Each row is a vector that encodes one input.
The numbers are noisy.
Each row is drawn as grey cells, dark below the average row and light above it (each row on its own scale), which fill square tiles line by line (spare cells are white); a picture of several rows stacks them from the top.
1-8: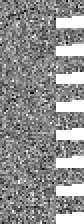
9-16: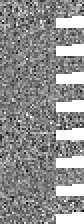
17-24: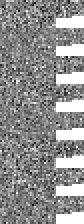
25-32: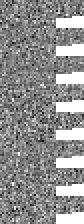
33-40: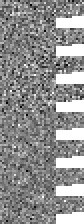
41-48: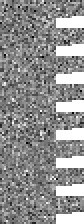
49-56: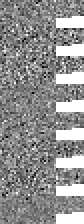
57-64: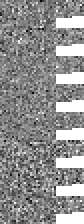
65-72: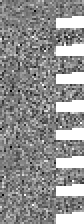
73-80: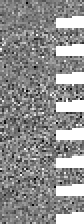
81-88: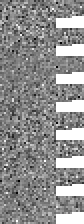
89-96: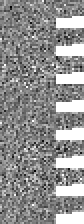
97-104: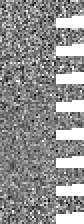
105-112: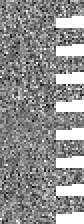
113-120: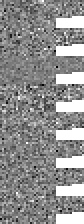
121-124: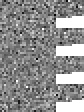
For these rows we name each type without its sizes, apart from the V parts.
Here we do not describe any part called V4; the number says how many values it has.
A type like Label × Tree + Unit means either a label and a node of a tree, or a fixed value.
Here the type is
(Bool × Bool × Bool + Unit) × Label × V4 + Line.
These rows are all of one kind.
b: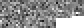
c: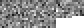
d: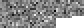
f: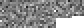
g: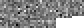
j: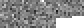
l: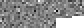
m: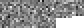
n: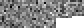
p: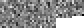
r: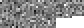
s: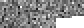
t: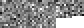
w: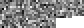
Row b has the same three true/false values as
c, m and w.
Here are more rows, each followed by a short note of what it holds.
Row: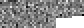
a label, three true/false values and a value of V4
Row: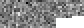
a label and a value of V4
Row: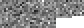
a label, three true/false values and a value of V4
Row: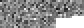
a point on a line
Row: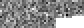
a point on a line
